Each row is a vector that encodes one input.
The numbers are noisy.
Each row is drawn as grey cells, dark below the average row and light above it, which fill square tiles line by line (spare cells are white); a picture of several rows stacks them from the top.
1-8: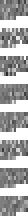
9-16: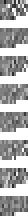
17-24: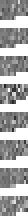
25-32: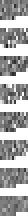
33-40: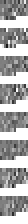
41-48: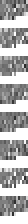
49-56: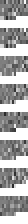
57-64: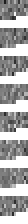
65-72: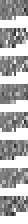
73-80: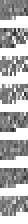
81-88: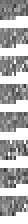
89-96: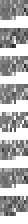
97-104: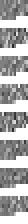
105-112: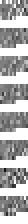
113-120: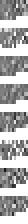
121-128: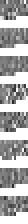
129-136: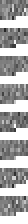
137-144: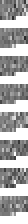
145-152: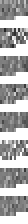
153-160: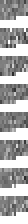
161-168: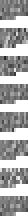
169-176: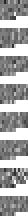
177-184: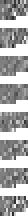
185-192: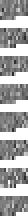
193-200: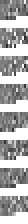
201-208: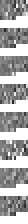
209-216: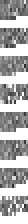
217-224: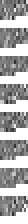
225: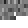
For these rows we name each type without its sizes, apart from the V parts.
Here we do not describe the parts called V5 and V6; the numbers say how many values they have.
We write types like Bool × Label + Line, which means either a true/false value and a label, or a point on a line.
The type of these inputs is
Bool × (Line + V6) + V5.
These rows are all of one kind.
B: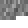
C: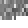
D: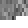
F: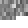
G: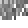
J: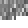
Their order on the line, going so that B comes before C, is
D, B, C, F, G, J.
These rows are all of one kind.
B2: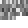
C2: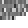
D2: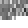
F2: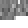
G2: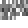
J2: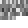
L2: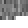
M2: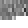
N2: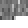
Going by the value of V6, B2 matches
C2, G2 and J2.
